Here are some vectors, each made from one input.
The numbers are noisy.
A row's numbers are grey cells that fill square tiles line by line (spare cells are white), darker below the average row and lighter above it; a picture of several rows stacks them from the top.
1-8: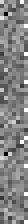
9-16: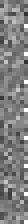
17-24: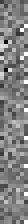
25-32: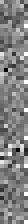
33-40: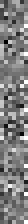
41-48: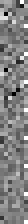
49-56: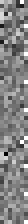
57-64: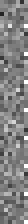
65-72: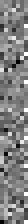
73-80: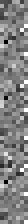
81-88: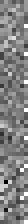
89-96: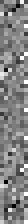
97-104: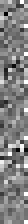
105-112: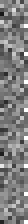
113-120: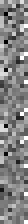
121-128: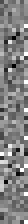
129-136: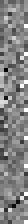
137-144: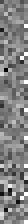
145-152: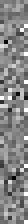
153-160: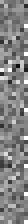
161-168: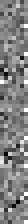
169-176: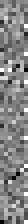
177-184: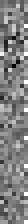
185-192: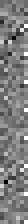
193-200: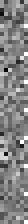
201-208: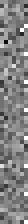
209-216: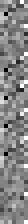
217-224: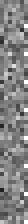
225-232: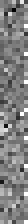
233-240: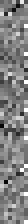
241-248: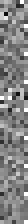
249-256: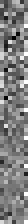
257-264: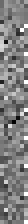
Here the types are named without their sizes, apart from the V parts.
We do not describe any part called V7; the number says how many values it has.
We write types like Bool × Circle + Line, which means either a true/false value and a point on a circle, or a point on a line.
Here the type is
List((Bool × V7 + Unit) × Line).
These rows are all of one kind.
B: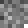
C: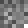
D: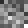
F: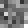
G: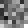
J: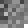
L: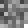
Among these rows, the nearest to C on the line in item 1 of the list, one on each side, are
B and F.
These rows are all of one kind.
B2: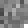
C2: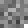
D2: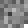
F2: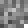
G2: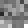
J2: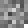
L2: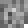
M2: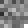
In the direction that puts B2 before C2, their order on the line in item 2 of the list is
J2, L2, B2, F2, C2, M2, D2, G2.
